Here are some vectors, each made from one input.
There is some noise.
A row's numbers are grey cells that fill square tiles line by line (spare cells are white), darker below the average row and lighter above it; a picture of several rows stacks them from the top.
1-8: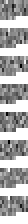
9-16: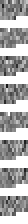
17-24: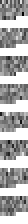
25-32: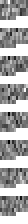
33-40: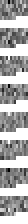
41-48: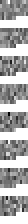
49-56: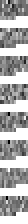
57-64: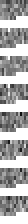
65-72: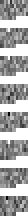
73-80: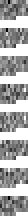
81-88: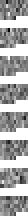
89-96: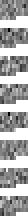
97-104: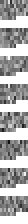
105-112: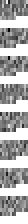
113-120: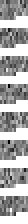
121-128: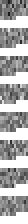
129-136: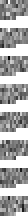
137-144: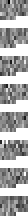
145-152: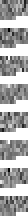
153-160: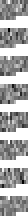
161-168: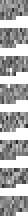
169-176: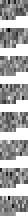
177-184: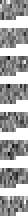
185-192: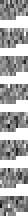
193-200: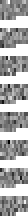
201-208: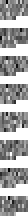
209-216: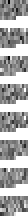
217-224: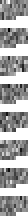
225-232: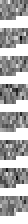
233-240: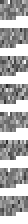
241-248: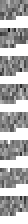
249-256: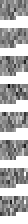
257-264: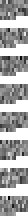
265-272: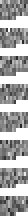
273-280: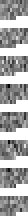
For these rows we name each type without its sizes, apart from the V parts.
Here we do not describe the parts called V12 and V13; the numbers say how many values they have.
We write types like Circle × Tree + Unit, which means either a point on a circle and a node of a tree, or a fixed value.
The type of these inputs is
(Line + V13) × (Tree + V12).
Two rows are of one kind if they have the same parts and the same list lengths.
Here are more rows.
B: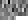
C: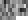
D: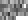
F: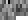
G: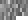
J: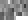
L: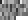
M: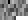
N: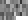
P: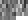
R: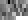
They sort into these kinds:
B, D, F, M, R
C, L
G, J, N
P

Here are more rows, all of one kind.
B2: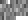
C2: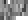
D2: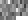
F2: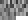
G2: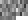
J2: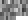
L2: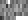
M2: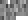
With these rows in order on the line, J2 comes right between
B2 and D2.
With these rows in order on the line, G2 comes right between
D2 and F2.
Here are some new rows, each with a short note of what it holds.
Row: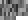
a value of V12 and a value of V13
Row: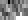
a value of V12 and a value of V13
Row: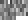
a point on a line and a node of a tree
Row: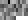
a value of V12 and a value of V13
